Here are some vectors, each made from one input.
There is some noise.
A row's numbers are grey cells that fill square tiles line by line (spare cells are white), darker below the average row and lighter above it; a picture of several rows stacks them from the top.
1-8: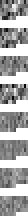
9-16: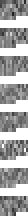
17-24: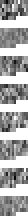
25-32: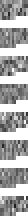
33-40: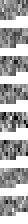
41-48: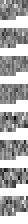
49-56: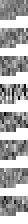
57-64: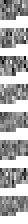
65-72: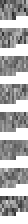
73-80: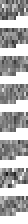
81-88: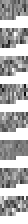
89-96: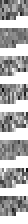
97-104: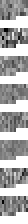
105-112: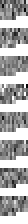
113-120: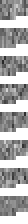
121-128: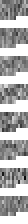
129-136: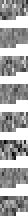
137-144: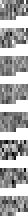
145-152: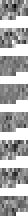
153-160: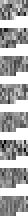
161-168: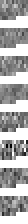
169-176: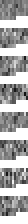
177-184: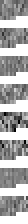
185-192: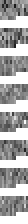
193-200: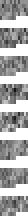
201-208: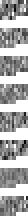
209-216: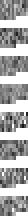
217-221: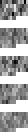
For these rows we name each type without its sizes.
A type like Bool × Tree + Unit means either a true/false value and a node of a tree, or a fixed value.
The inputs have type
Bool × Bool × Bool + List(Line).
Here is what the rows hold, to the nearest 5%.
About 30% of them hold three true/false values. The rest are lists of points on a line.
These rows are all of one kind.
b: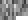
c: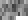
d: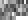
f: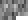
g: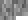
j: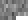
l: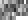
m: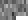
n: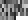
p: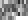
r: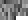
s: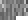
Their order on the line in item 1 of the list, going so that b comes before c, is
j, s, f, m, r, p, d, b, l, c, g, n.
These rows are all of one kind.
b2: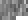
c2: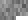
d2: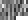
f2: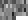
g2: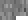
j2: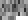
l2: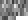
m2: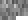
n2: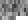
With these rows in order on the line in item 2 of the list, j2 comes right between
f2 and m2.
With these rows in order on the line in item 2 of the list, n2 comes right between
g2 and l2.
